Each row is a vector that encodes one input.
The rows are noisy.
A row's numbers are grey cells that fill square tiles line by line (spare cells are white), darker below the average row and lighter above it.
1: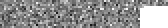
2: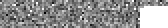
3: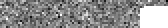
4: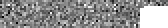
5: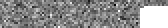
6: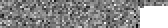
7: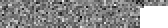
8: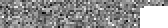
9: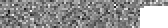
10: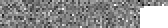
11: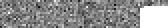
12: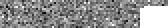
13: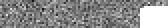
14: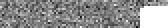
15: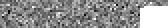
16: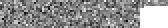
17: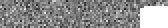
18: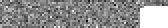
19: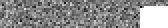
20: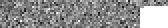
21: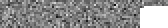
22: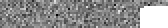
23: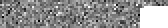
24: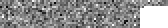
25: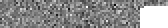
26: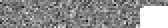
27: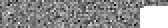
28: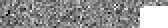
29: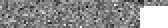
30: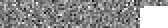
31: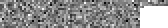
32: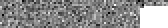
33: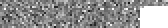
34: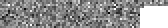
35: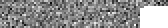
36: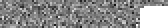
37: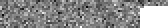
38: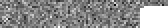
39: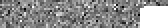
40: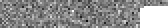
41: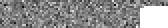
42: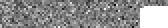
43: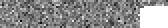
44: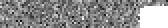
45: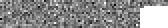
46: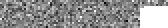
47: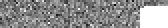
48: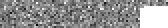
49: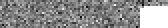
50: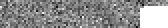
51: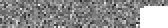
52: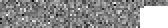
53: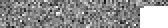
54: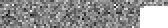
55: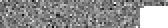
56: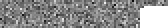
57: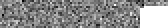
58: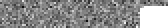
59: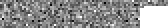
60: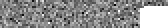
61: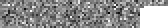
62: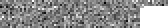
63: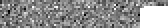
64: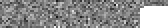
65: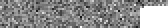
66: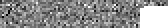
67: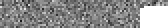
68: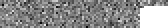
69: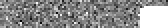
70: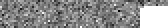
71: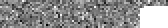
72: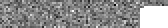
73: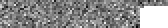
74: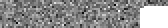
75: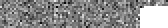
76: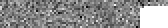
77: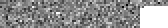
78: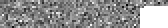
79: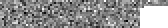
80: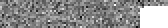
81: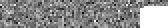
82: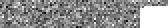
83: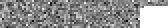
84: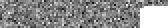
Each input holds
a point on a 6-point line, together with either a point on a 6-point circle, or a node of a 9-node tree.
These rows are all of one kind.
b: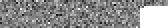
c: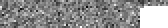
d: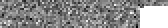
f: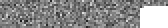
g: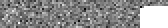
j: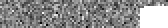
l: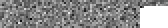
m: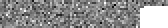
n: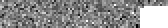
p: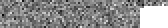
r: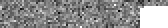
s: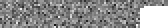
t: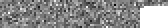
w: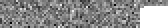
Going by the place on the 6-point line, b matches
j, p, t and w.
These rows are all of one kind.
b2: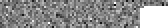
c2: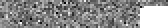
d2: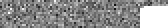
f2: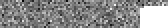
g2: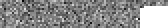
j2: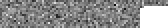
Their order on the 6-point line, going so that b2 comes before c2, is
g2, f2, d2, b2, j2, c2.
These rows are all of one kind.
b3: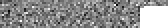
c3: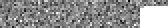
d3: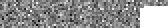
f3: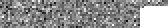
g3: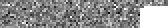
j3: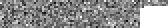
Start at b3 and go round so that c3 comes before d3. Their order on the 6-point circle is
b3, c3, f3, j3, d3, g3.
